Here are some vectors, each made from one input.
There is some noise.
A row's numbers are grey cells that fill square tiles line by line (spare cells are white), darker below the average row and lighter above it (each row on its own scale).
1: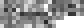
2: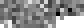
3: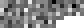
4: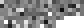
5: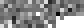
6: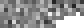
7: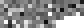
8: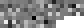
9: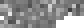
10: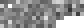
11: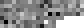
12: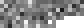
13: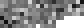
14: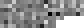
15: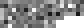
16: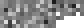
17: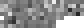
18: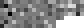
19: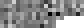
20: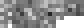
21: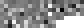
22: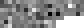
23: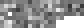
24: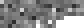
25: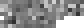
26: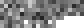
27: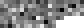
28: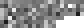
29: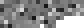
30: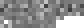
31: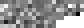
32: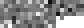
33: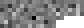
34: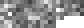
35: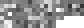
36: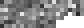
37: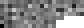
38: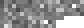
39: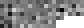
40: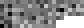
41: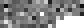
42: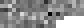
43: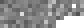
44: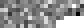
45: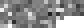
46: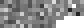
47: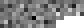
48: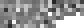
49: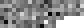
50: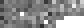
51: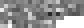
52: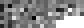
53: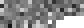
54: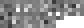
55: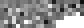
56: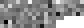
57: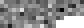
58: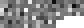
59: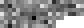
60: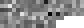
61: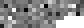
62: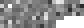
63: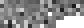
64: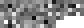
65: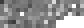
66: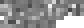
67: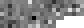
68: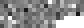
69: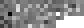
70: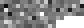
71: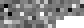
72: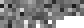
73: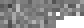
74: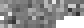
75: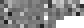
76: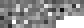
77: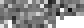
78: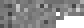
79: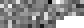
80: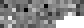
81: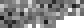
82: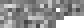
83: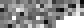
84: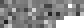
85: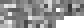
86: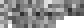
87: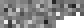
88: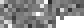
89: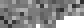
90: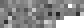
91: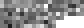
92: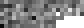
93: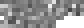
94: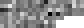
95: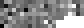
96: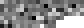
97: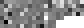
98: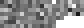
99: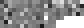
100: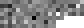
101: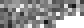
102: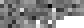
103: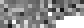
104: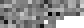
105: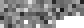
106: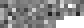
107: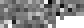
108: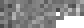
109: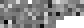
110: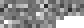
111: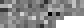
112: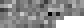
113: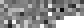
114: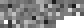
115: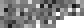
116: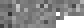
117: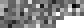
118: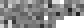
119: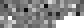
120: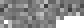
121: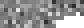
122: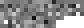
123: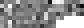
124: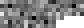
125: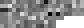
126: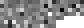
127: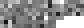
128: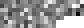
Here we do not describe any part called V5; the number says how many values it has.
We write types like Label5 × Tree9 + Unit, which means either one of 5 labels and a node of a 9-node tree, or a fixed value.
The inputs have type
(Bool × Circle6 + Label6) × V5.
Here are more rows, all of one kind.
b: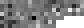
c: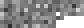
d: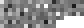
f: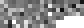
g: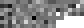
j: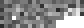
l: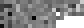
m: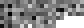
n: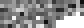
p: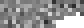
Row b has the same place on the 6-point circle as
g and l.
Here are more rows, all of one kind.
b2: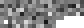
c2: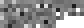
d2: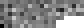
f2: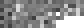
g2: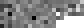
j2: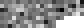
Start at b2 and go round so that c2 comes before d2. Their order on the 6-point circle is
b2, g2, c2, f2, j2, d2.
